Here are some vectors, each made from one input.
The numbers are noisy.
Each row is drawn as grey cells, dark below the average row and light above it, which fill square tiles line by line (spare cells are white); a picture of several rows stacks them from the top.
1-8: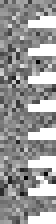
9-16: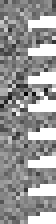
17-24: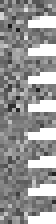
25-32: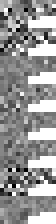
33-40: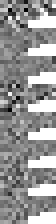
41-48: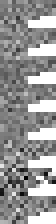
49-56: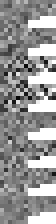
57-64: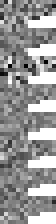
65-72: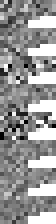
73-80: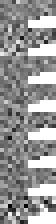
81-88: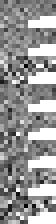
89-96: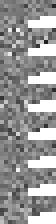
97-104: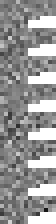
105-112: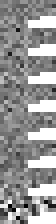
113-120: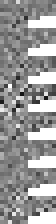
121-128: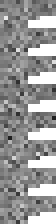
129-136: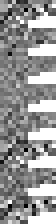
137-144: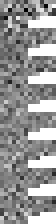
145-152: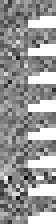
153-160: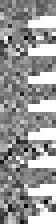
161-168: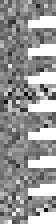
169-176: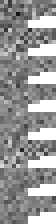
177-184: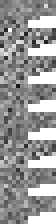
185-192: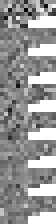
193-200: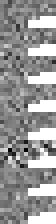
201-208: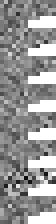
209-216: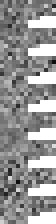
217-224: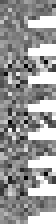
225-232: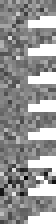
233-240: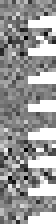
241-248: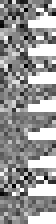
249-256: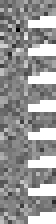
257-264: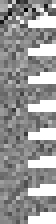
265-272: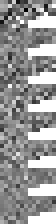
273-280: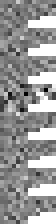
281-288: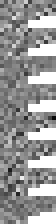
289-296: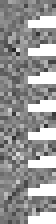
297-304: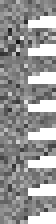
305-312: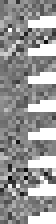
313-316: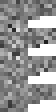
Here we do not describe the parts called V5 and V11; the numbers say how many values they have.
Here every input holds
either a point on an 8-point line, three true/false values and a value of V11, or a value of V5.
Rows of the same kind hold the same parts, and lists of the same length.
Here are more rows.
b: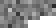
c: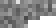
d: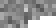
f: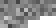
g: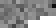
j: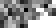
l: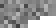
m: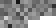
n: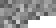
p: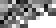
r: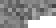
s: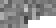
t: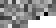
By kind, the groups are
b, c, d, f, g, l, m, n, r, s, t
j, p

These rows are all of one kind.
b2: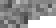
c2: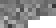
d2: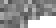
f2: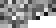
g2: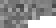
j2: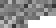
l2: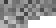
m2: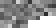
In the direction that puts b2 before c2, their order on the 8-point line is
f2, b2, m2, d2, g2, j2, c2, l2.
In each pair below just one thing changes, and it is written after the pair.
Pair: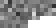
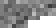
the value of V11
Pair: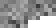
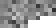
the place on the 8-point line
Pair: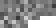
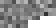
the place on the 8-point line
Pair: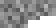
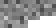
the place on the 8-point line
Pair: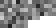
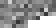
the place on the 8-point line
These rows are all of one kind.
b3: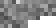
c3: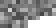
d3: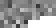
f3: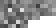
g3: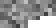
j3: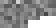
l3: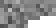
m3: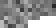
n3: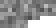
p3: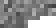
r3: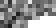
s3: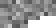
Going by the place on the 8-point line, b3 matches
j3, l3 and s3.
